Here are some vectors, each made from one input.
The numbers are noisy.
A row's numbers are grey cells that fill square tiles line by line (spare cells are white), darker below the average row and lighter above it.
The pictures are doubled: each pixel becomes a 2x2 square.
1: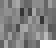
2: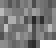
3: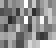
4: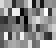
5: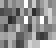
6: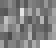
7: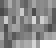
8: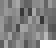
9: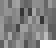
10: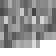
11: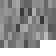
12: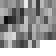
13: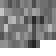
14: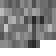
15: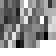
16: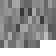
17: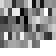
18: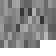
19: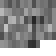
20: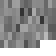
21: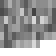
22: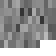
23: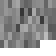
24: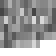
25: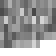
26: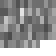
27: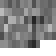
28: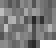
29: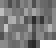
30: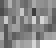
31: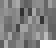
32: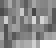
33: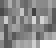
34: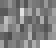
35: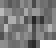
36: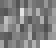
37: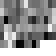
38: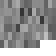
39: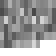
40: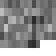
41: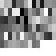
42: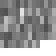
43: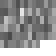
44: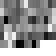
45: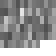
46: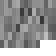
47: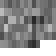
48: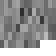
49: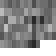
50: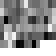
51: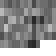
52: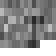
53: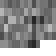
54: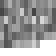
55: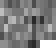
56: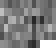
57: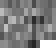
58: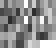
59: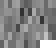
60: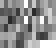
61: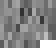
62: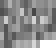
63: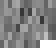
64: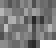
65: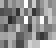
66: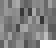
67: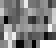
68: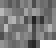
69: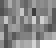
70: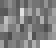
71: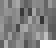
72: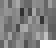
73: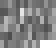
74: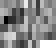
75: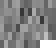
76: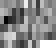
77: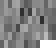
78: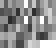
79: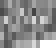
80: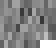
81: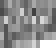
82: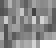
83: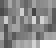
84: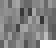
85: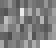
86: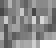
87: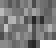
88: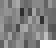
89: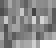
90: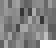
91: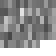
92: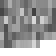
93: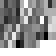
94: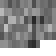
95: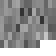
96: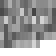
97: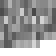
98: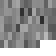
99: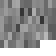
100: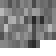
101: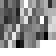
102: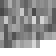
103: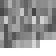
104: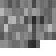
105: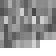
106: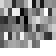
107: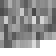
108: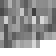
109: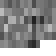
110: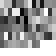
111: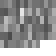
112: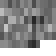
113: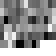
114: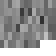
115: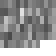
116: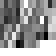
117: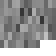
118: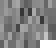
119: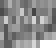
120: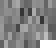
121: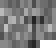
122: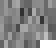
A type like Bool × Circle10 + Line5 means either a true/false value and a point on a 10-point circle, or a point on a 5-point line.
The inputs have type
Bool × Bool × Bool + Unit.
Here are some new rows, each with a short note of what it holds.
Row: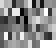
a fixed value
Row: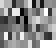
a fixed value
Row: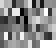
a fixed value
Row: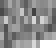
three true/false values
